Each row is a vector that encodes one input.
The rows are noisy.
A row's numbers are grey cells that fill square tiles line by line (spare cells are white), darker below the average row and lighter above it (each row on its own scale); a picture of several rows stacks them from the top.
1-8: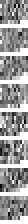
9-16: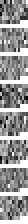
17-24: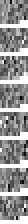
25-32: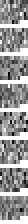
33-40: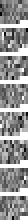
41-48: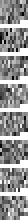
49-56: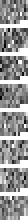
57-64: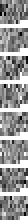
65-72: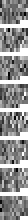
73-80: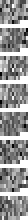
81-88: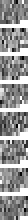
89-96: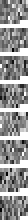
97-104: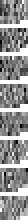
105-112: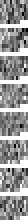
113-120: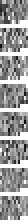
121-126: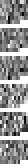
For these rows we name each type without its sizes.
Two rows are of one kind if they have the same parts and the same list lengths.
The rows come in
2 kinds.
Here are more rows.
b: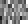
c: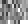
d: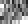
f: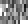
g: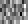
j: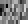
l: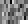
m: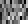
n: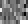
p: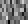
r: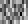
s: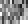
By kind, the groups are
b, c, d, m
f, g, j, l, n, p, r, s

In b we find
a point on each of two lines.
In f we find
three true/false values.
